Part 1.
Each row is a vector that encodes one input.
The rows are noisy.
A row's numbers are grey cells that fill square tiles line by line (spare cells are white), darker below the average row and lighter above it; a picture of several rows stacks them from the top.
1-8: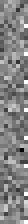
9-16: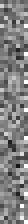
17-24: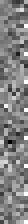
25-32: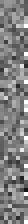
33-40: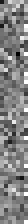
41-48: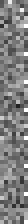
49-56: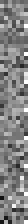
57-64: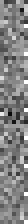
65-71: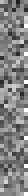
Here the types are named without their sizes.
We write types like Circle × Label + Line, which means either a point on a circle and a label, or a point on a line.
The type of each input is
Label.
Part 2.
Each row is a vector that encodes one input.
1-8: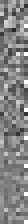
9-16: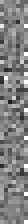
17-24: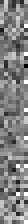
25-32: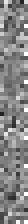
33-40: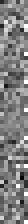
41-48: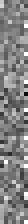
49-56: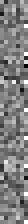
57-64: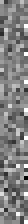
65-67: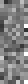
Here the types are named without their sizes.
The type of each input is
Tree.
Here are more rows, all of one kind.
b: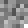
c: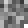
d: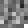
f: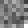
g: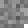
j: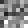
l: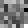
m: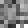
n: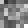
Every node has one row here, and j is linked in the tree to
b.
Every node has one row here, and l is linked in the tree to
f.
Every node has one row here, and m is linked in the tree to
n.
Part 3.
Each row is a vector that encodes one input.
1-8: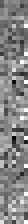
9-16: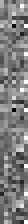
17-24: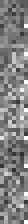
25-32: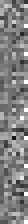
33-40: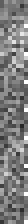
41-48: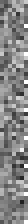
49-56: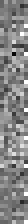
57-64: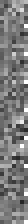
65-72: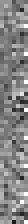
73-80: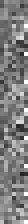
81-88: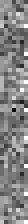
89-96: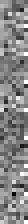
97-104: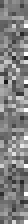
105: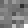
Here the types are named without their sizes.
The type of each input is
Bool × Bool × Bool.
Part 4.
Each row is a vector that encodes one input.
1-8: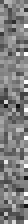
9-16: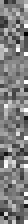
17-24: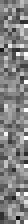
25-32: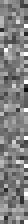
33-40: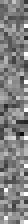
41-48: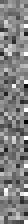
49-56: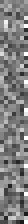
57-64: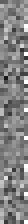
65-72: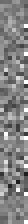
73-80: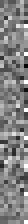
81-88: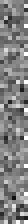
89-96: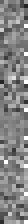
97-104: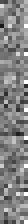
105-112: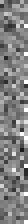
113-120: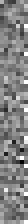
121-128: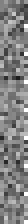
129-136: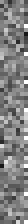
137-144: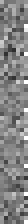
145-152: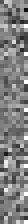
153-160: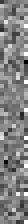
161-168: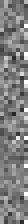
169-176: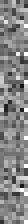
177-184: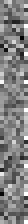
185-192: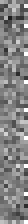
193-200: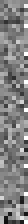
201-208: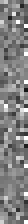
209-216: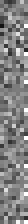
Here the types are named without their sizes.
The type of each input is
Tree.
